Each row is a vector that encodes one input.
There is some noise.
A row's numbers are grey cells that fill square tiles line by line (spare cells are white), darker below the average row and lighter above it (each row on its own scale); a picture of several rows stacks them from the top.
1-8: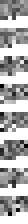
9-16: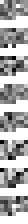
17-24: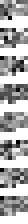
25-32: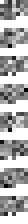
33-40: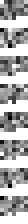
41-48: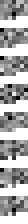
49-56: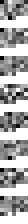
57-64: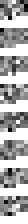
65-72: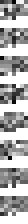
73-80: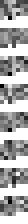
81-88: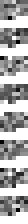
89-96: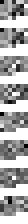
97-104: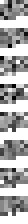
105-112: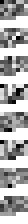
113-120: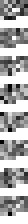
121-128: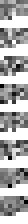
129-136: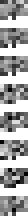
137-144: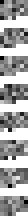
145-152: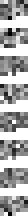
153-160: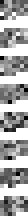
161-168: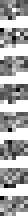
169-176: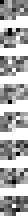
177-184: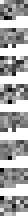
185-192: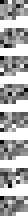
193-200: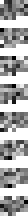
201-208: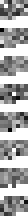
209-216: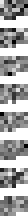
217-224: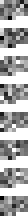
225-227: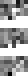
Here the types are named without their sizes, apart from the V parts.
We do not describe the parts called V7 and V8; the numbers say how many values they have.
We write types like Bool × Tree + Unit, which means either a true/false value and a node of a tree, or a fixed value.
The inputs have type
Bool × V8 + Circle × (Circle + V7).
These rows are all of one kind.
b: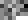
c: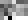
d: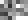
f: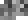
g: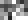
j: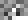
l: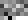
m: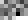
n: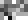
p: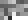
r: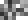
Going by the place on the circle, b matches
j and l.
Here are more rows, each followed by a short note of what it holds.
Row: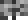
a true/false value and a value of V8
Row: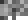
a true/false value and a value of V8
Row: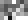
a point on a circle and a value of V7
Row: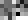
a point on each of two circles
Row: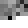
a point on each of two circles
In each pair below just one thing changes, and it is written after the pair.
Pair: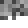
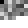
the true/false value
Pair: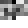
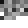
the true/false value
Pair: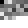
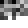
the value of V8
